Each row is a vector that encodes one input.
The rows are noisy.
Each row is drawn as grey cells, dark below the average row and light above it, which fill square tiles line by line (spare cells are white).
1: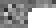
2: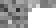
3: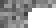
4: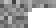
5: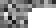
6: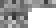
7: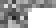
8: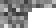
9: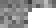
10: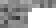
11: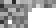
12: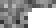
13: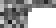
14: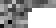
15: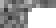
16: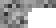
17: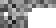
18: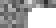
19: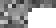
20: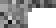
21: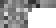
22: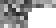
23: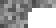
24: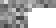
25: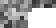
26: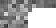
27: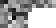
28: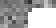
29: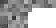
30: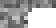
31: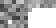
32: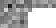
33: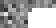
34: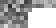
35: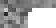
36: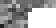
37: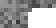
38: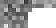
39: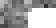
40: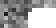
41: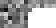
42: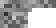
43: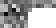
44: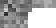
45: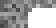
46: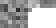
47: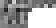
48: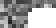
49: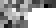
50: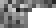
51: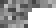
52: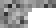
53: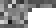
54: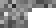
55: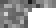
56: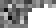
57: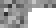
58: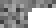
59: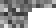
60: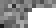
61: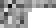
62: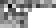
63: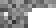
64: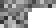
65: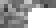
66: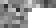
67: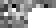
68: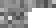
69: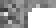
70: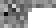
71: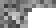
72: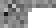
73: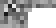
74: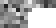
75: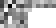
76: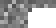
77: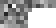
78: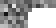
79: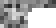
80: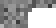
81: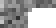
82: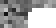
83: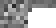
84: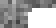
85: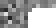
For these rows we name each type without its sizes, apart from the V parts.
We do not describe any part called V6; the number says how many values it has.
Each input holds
a value of V6, together with a list of points on a line.
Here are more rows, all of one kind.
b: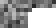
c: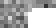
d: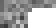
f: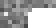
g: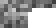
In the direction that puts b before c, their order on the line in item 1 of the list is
b, g, f, c, d.
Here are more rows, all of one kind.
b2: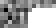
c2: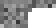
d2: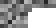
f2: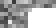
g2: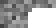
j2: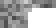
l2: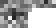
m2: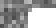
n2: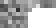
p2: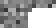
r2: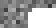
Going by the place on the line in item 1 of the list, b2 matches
c2, f2 and p2.
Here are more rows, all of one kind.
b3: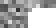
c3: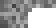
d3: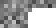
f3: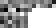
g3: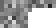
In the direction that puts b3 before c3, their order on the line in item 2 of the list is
b3, c3, d3, f3, g3.
